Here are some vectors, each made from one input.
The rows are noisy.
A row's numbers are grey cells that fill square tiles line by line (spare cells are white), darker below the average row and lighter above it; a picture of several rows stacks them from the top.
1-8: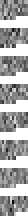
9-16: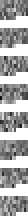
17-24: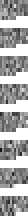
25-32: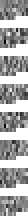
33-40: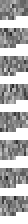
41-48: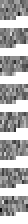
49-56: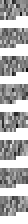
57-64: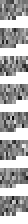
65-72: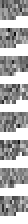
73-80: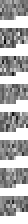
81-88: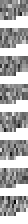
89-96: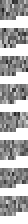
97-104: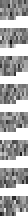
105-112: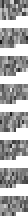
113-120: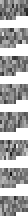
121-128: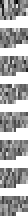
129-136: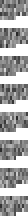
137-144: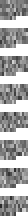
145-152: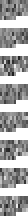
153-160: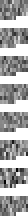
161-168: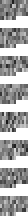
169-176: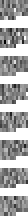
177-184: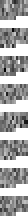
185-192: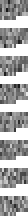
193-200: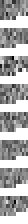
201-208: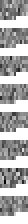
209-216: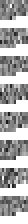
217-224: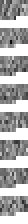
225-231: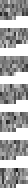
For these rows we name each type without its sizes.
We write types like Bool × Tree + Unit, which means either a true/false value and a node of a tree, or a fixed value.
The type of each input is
Bool × (Label + Line) + List(Circle).
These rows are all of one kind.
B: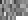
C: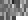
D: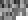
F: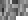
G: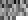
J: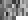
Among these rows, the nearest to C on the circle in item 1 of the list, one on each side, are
D and F.
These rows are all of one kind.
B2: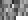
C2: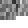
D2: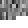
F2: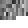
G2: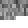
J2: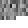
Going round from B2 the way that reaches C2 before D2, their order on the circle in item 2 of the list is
B2, C2, J2, G2, F2, D2.
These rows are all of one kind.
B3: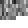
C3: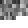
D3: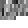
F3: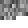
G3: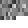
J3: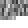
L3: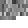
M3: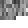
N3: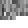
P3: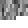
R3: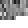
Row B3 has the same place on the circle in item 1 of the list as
D3, L3, M3 and P3.
